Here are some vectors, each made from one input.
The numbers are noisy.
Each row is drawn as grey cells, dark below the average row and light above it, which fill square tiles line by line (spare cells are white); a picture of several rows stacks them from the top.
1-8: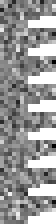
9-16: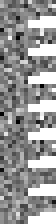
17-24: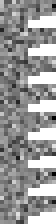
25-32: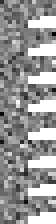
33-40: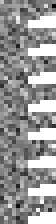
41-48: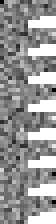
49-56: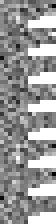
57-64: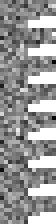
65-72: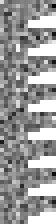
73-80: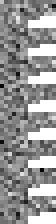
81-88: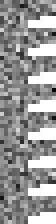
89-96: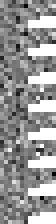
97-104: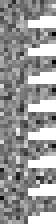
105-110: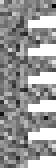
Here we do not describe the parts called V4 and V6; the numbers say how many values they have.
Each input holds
a point on a 5-point line, a true/false value, a value of V4 and a value of V6.
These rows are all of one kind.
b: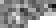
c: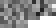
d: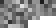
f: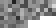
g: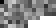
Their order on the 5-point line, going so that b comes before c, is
b, f, c, d, g.
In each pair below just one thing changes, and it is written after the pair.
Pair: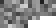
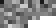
the value of V6
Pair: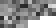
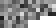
the place on the 5-point line
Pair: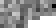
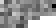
the value of V6
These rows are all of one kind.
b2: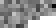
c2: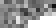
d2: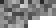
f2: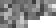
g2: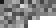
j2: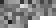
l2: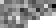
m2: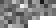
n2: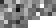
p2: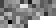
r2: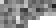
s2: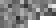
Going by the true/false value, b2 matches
n2 and s2.
